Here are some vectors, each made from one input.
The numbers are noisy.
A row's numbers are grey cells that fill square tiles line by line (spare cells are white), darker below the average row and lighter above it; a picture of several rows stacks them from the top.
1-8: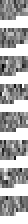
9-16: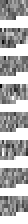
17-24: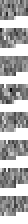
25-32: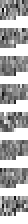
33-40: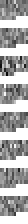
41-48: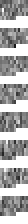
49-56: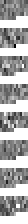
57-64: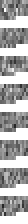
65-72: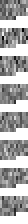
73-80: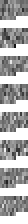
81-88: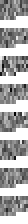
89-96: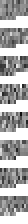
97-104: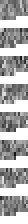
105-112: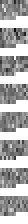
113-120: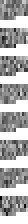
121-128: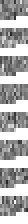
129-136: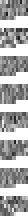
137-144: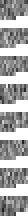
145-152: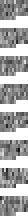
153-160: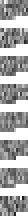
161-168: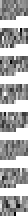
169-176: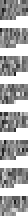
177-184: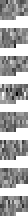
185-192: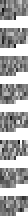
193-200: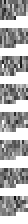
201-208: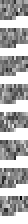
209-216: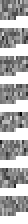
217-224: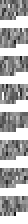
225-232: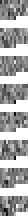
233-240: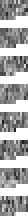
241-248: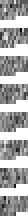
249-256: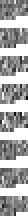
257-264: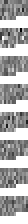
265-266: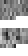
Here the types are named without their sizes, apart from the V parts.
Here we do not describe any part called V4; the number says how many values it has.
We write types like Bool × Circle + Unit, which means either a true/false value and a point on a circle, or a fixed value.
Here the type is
(Bool × Bool × Bool × Bool + V4) × Line.
